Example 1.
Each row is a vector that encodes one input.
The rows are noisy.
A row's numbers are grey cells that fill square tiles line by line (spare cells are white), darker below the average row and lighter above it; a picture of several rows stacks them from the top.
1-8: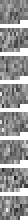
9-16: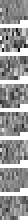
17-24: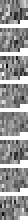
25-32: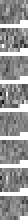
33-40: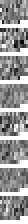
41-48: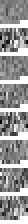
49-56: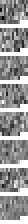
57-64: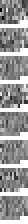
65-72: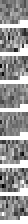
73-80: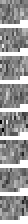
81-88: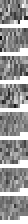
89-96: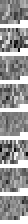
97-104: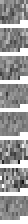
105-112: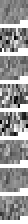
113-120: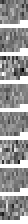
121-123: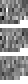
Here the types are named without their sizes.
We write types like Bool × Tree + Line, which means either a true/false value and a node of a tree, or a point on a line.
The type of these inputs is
Bool × (Circle + Tree).
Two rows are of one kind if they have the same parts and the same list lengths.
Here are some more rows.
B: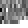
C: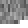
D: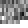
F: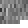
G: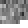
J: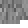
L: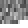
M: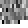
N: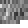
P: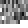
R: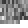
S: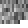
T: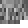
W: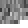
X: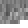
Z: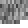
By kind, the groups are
B, C, D, F, G, J, L, M, N, P, R, W, X, Z
S, T

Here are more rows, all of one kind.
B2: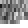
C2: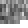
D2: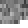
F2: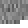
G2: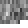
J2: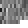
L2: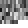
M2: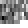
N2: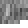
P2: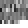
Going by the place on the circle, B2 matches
C2, F2, N2 and P2.
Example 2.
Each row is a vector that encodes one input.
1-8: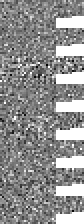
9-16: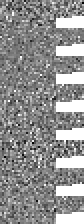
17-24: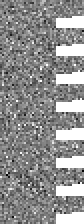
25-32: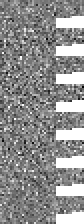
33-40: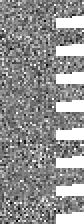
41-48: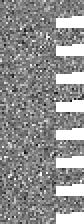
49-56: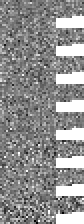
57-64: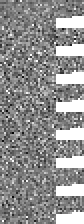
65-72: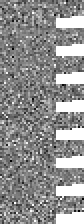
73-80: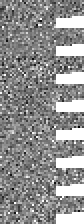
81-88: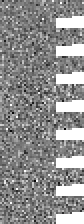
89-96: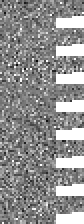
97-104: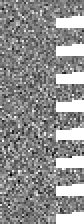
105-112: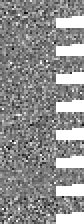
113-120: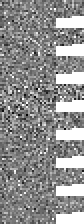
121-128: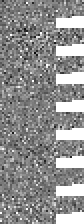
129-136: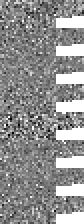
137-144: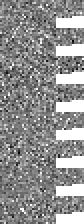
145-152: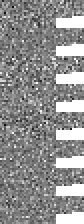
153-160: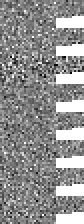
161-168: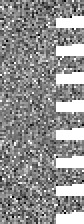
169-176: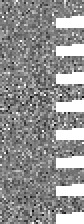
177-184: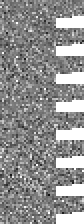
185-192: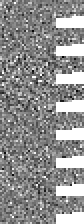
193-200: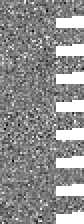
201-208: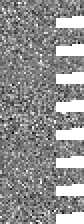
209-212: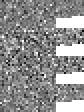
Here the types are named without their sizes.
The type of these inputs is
Circle × Circle × Label.
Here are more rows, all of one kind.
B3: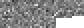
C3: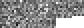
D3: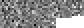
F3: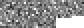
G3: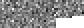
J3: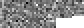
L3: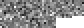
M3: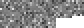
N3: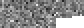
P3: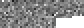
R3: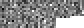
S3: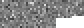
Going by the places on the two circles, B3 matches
G3, J3, N3 and P3.
